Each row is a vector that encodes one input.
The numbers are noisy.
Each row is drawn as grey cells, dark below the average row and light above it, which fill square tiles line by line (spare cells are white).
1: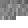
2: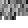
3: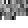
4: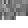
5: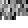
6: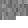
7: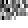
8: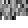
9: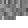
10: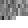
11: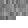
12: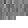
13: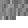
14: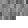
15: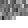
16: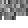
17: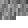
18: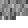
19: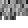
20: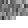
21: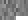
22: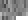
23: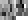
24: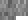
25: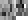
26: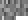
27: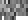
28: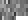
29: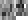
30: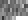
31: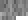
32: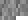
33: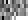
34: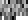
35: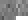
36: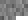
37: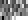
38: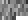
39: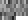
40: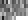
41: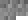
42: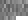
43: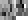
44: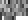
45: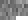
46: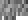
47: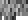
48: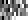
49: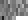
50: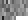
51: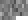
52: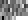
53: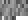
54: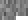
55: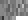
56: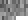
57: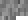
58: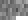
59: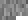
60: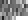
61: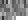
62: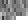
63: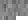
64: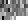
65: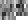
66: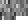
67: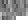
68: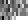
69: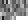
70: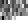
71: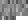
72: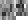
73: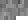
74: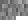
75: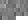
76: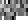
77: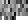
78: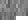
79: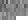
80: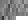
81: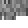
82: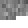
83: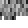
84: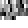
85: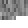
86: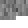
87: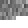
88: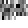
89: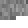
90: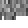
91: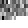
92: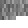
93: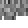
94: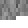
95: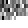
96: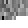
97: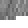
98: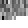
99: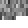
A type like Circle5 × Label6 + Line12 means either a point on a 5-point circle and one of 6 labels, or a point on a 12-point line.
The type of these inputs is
Bool × Tree10 + Unit.
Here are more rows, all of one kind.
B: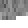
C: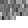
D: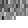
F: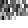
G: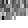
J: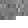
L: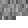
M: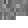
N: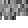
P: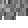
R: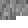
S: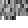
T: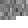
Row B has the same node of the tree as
C, S and T.
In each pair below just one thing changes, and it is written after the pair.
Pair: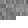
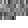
the true/false value
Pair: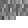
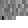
the node of the tree
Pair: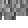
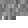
the true/false value
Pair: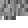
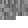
the true/false value
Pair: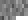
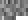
the node of the tree
